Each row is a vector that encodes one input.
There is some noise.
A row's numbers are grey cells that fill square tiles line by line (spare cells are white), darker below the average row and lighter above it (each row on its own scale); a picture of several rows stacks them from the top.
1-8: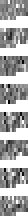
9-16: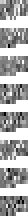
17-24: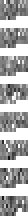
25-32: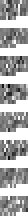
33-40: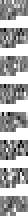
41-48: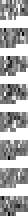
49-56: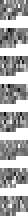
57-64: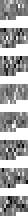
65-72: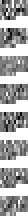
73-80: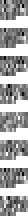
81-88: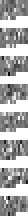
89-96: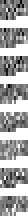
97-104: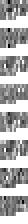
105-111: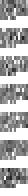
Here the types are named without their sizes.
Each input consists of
either a label and three true/false values, or a point on a line.
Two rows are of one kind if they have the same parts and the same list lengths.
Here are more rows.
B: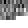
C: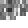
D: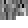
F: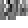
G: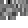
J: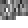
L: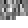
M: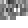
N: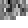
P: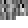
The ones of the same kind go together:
B, D, J, L, P
C, F, G, M, N

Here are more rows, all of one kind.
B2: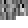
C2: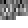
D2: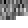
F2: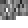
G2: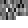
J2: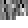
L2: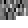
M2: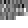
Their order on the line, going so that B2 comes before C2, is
J2, B2, M2, D2, C2, F2, G2, L2.
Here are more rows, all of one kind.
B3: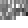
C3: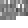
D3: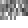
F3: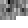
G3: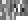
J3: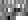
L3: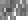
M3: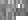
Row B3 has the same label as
D3 and G3.
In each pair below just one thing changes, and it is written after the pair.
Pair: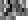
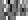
one of the three true/false values
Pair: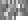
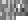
one of the three true/false values
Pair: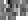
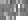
one of the three true/false values
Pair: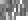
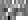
one of the three true/false values
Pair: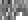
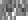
one of the three true/false values
